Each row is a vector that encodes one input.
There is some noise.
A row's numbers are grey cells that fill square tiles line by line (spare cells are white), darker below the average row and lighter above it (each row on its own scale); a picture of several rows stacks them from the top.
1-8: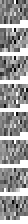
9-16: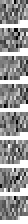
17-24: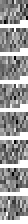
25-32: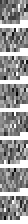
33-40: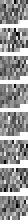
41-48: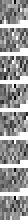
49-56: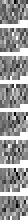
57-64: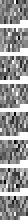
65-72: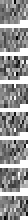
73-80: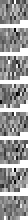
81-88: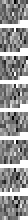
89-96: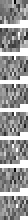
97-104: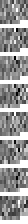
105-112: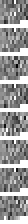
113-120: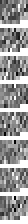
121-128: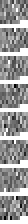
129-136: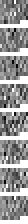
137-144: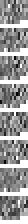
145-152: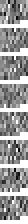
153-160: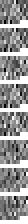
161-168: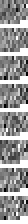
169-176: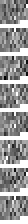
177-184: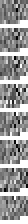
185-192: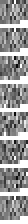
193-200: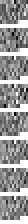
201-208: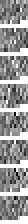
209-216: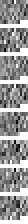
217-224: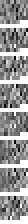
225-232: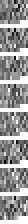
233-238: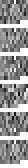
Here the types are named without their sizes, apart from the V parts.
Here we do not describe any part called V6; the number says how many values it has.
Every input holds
a list of items, each a true/false value and a value of V6.
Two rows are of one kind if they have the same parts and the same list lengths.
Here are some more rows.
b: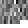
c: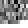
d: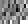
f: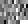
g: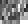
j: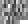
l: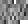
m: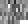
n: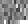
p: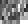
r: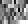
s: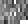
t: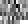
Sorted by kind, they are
b, f, l, s
c, d, j, m, n, r, t
g, p

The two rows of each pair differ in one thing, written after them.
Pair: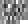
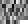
the value of V6 in item 1 of the list
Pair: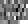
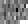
the value of V6 in item 2 of the list
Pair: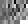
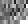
the true/false value in item 2 of the list
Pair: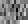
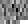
the value of V6 in item 2 of the list
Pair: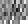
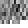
the value of V6 in item 2 of the list
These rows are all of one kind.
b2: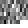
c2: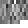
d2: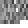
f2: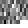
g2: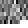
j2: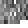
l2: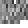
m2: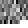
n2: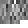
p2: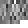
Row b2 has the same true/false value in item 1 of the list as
d2, f2, g2 and m2.
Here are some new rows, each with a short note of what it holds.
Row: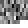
a list of two items
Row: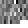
a list of one item
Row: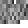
a list of one item
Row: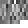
a list of one item
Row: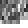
the empty list
